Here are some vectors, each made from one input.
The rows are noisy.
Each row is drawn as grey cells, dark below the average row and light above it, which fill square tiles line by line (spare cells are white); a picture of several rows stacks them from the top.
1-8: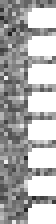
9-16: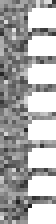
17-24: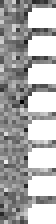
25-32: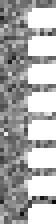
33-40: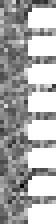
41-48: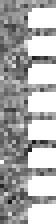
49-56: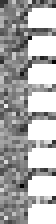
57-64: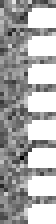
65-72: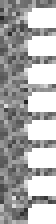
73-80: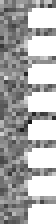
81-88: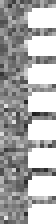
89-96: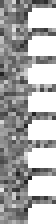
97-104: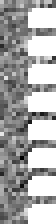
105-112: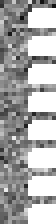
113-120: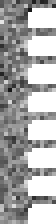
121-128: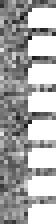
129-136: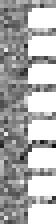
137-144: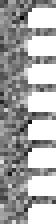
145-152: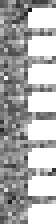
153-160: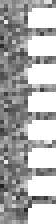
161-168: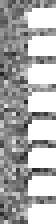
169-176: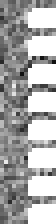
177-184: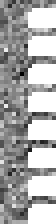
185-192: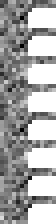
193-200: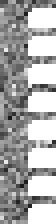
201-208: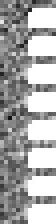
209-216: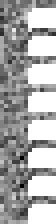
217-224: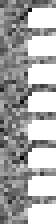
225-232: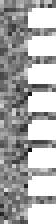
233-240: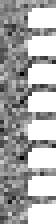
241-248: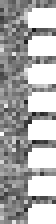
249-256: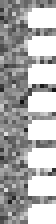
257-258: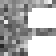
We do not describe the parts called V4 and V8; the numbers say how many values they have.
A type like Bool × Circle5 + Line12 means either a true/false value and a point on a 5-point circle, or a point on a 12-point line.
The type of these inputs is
Line6 × V4 + Line7 + V8.
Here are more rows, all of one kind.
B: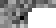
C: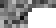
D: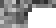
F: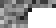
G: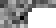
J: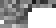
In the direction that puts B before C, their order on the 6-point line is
J, D, F, B, G, C.
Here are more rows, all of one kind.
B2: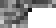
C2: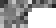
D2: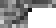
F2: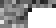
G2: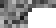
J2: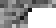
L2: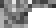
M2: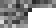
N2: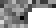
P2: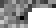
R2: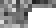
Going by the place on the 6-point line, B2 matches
D2 and F2.
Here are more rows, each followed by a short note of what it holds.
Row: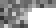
a point on a 7-point line
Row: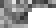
a point on a 6-point line and a value of V4
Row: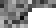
a point on a 6-point line and a value of V4
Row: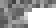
a point on a 7-point line
